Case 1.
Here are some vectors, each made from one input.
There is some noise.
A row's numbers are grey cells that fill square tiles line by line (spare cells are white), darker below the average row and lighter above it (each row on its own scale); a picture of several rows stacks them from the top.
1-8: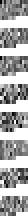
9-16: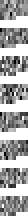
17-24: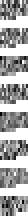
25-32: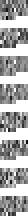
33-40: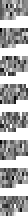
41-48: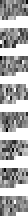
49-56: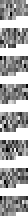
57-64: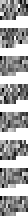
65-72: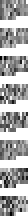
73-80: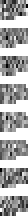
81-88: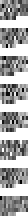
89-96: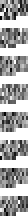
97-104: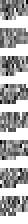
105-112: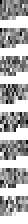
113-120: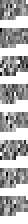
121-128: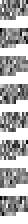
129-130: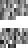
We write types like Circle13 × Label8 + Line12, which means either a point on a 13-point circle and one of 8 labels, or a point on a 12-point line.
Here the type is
Label5.
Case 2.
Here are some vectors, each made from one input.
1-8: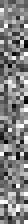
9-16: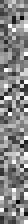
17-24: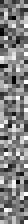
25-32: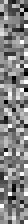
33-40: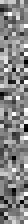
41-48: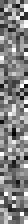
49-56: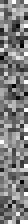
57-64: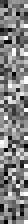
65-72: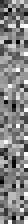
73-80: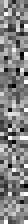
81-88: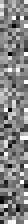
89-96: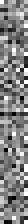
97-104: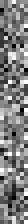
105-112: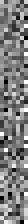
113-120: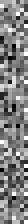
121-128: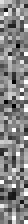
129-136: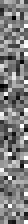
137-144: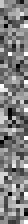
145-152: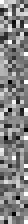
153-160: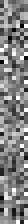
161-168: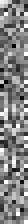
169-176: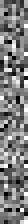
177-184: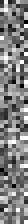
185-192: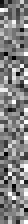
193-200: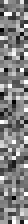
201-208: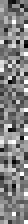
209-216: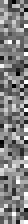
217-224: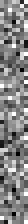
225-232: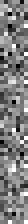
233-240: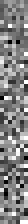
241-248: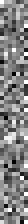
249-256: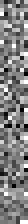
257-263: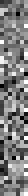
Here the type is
Tree10.
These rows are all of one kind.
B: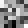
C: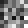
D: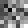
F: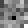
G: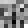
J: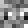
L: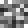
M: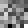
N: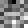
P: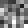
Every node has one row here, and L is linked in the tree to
P.
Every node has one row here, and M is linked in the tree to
B and N.
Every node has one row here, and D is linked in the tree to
P.
